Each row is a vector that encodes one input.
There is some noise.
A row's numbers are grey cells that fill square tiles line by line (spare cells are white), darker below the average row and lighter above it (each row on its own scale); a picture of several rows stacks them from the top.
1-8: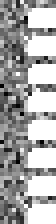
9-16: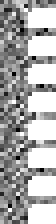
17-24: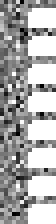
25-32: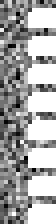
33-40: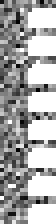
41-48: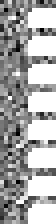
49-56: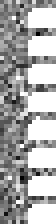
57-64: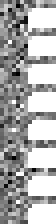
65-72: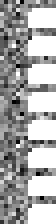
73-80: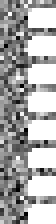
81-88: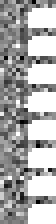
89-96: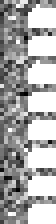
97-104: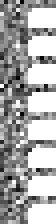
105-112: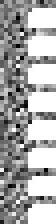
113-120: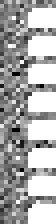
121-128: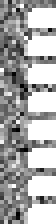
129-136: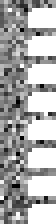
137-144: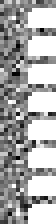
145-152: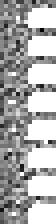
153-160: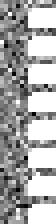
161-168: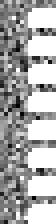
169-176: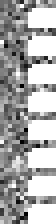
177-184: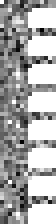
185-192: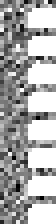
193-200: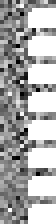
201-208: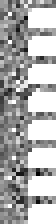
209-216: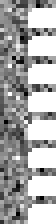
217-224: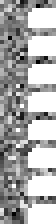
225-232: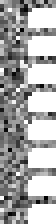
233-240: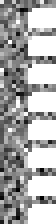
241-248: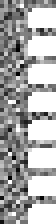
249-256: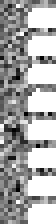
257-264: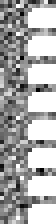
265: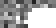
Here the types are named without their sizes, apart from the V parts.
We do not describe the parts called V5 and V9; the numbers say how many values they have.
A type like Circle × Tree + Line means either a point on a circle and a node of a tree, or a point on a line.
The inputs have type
(Bool × Bool × Bool + V9) × (Line + V5) + Circle.
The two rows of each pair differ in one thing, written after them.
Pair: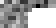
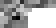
the value of V5
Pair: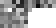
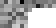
the value of V5
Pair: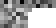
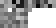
the value of V5
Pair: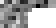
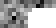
the value of V5
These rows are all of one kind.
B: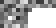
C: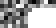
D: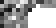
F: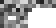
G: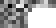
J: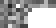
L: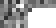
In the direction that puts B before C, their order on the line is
B, F, D, G, J, C, L.
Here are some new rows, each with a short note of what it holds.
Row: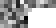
a point on a circle
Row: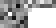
a point on a circle
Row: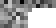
three true/false values and a value of V5
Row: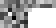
a point on a circle
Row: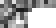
a value of V5 and a value of V9
